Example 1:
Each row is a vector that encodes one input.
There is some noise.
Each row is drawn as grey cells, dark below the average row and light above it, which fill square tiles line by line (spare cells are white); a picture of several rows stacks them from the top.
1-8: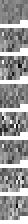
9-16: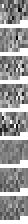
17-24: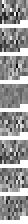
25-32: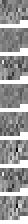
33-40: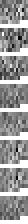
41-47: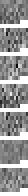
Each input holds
a node of a 10-node tree.
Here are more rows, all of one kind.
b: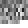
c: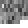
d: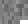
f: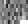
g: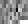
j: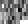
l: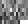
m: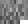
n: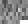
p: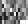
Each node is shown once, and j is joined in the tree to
c.
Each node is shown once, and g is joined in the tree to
n.
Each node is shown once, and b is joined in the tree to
n.
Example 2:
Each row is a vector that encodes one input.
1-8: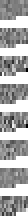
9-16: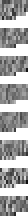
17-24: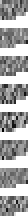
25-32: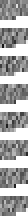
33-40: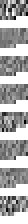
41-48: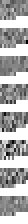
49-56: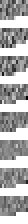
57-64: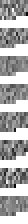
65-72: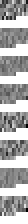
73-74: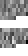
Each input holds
a node of an 11-node tree.
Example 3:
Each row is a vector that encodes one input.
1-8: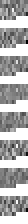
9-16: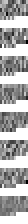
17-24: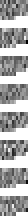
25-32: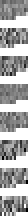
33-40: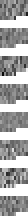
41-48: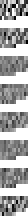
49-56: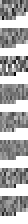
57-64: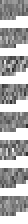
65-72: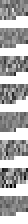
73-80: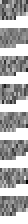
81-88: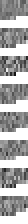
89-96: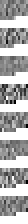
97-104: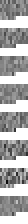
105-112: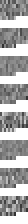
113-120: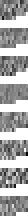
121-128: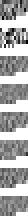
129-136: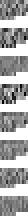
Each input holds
a node of an 8-node tree.
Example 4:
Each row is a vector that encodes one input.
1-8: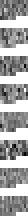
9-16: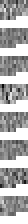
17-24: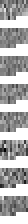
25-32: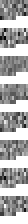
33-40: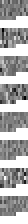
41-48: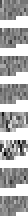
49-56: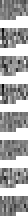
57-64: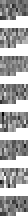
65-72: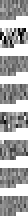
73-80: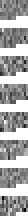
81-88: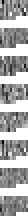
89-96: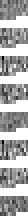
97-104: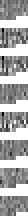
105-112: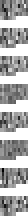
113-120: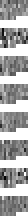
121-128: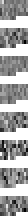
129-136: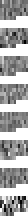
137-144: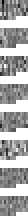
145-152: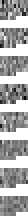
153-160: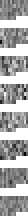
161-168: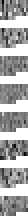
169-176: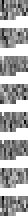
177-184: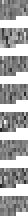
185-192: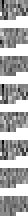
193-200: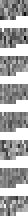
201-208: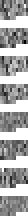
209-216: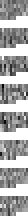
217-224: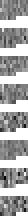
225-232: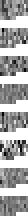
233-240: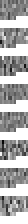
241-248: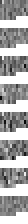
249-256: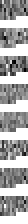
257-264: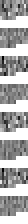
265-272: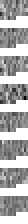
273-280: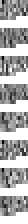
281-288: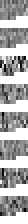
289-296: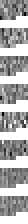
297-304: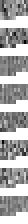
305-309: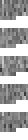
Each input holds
either a fixed value, or three true/false values.
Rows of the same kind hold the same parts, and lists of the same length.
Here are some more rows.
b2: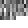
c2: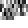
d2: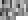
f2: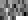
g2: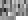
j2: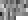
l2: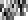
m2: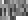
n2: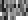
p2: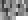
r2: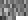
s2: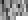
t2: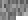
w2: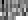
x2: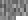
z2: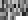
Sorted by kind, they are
b2, d2, f2, g2, j2, m2, n2, p2, r2, s2, t2, w2, x2, z2
c2, l2

